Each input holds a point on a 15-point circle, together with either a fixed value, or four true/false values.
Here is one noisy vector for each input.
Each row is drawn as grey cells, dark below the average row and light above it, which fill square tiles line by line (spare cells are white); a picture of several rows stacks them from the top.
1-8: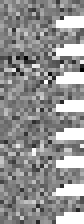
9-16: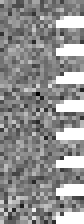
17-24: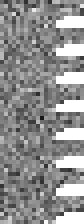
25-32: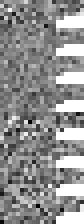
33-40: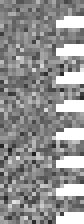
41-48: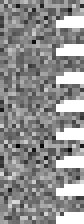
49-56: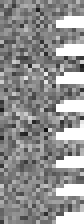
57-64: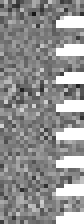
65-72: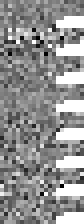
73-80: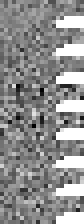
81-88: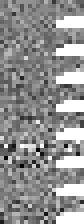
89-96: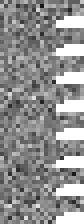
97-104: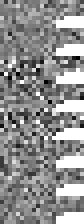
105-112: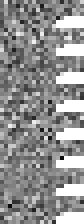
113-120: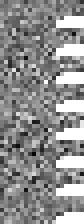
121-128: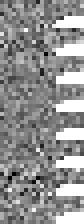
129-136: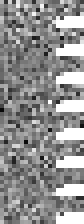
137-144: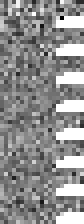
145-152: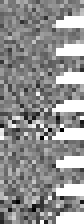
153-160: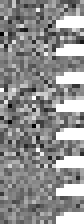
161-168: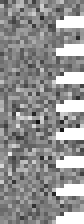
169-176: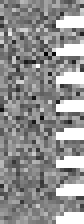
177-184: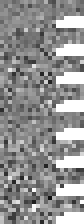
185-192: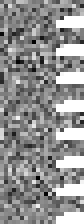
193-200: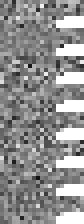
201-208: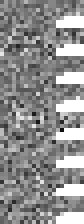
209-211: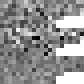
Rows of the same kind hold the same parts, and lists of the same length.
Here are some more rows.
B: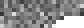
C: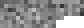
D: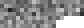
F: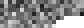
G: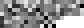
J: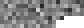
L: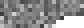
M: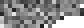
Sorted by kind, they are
B, F, J, L, M
C, D, G

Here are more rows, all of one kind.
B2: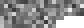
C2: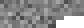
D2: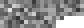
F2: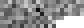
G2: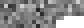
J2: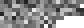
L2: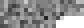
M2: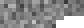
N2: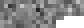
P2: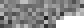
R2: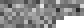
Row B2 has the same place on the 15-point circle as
F2, G2 and N2.
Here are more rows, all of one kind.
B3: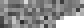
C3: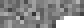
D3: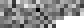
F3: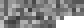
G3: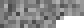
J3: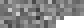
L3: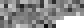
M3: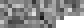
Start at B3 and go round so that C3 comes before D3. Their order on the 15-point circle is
B3, G3, L3, C3, D3, F3, J3, M3.
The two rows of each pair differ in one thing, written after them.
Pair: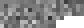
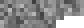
the place on the 15-point circle
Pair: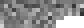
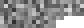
one of the four true/false values
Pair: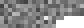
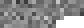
the place on the 15-point circle
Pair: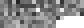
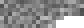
the place on the 15-point circle
